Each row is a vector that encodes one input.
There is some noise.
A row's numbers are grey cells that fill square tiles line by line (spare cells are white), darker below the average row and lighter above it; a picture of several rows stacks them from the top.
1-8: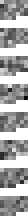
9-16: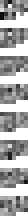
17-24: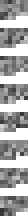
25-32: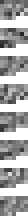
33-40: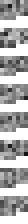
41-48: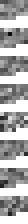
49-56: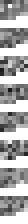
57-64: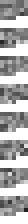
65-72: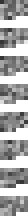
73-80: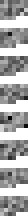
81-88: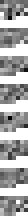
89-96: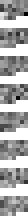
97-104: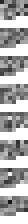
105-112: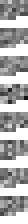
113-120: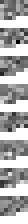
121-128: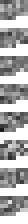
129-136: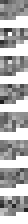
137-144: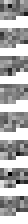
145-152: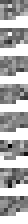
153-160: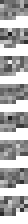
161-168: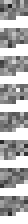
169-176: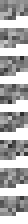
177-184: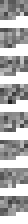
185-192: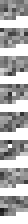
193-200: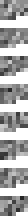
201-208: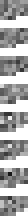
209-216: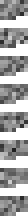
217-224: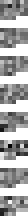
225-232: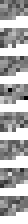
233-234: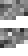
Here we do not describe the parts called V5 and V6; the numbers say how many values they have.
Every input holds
a point on an 8-point line, a true/false value and a value of V6, together with either a point on a 4-point line, or a list of up to two values of V5.
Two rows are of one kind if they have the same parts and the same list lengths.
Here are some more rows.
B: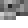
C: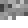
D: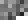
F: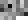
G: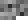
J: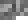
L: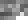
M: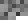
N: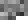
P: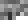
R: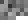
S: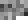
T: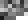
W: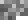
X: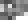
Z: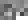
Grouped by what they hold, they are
B, D, G, M, N, T
C, F, J, L, S, W
P, R
X, Z

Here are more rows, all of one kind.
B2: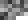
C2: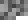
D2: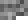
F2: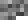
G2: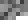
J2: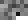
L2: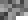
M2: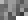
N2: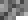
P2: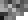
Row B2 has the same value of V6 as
D2, G2 and L2.
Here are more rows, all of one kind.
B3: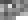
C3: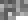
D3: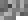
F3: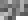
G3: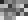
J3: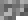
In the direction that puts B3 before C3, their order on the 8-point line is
B3, G3, D3, F3, C3, J3.
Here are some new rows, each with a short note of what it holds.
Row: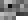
a point on an 8-point line, a true/false value and a value of V6, together with the empty list
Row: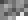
a point on an 8-point line, a true/false value and a value of V6, together with a list of two items
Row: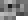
a point on an 8-point line, a true/false value and a value of V6, together with the empty list
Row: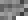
a point on an 8-point line, a true/false value and a value of V6, together with the empty list
